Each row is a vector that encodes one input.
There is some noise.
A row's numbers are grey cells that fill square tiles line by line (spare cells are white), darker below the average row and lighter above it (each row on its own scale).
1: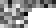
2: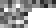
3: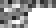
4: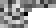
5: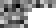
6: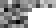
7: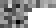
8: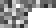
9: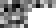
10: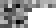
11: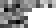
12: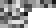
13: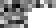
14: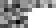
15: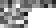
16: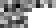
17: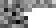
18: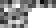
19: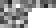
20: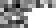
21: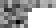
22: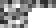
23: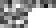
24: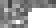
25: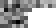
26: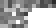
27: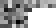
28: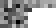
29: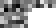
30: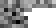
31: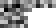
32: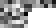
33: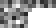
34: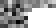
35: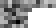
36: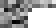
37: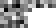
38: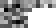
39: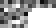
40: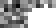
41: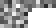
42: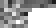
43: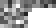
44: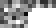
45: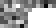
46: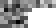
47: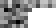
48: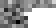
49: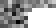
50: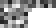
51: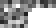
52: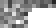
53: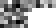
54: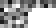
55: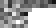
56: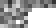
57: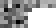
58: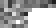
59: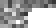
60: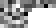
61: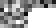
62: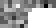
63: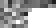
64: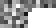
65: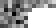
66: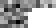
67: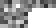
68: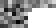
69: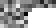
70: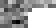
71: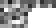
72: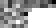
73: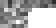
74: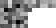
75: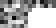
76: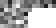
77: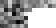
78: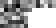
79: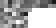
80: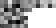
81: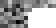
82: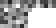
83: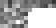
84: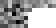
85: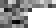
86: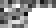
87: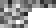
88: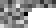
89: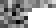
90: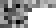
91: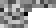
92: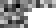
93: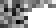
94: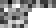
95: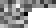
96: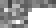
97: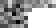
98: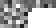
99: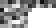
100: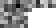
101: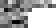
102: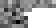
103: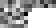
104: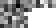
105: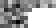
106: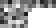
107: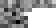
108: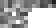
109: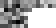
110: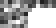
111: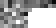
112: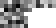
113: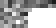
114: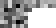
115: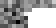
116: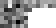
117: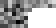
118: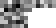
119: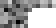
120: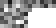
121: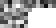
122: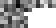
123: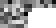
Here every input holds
a node of a 14-node tree and a true/false value.
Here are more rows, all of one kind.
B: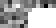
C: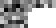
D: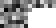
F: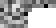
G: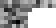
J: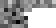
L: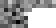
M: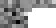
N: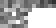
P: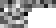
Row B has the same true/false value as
F, N and P.
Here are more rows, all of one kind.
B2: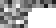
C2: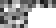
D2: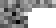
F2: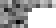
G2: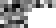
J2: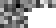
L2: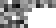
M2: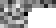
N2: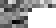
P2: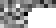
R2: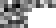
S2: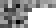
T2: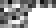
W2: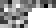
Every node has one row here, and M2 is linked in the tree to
B2, F2, P2 and S2.
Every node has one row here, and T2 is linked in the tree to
C2.
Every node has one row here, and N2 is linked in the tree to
W2.
